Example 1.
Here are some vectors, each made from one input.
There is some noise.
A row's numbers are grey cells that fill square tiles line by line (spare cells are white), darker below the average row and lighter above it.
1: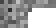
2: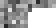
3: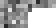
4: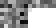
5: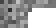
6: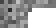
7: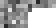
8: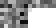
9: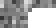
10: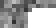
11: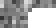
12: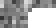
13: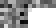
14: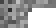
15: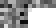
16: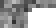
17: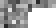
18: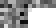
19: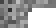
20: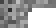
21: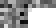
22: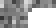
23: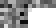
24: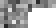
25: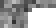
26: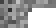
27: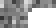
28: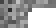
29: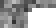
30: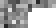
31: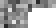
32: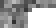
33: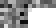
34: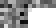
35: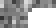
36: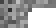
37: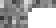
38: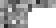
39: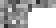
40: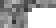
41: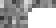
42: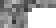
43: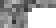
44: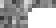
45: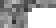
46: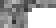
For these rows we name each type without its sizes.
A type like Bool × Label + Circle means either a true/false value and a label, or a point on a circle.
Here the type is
Line.
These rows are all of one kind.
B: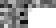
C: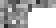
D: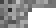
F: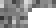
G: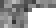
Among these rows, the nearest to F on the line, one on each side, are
C and D.
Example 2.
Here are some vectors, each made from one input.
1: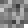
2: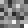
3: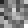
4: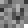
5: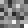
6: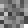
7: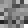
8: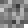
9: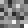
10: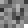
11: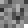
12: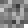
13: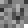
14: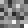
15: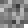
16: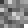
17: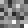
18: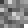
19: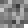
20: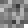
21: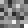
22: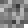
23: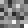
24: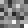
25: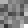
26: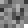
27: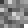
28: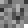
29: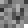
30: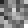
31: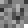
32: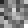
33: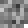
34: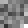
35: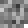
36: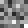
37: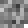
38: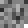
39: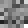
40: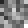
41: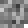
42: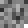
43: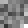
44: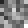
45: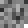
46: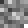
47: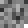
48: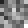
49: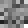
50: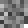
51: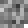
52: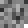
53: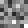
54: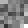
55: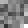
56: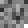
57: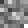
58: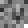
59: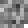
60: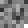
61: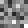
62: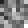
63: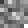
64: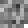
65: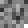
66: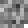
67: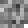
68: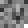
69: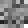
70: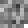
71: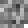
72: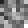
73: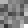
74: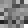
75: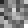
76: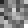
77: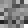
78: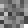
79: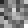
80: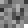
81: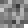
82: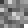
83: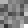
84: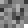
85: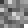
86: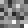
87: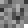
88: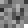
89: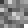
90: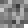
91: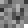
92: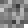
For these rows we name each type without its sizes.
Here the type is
Line.
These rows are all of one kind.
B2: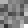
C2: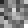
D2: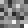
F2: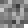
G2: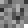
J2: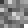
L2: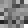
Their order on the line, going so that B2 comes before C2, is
D2, G2, B2, L2, F2, J2, C2.
